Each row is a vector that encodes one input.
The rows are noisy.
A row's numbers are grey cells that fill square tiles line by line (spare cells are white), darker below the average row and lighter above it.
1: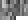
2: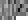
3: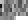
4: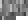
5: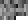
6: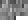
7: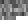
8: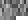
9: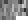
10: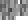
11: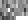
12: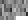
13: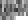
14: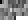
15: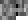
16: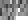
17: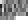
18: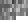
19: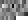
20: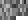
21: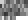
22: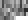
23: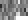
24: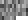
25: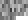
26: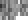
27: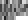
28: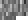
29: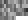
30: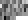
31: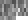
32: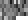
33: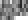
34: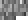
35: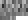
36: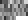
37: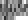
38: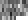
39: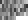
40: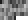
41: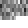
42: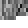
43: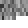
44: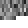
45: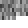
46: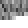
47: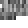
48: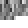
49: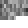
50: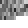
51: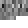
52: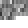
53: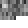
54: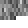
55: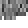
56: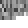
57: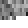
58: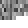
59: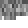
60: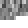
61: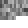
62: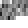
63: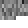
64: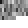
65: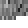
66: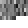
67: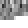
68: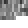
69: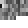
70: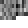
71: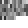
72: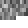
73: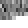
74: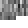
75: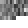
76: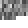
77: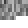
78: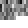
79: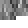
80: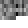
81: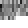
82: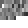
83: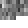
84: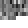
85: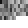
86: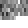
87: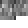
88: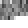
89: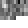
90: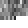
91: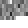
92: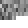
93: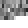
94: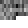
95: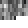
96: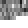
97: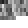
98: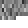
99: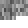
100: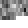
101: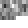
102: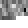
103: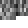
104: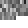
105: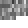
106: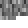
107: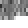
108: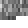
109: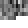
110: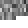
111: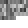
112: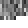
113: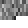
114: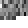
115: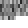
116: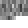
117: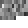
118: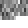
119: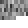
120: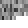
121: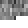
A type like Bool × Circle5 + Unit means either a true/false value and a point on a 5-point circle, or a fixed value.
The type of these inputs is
Label8 × (Label8 + Tree8).
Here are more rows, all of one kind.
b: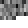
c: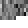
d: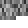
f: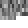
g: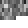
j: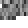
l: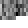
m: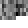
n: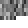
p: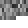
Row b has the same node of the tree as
c, j and n.
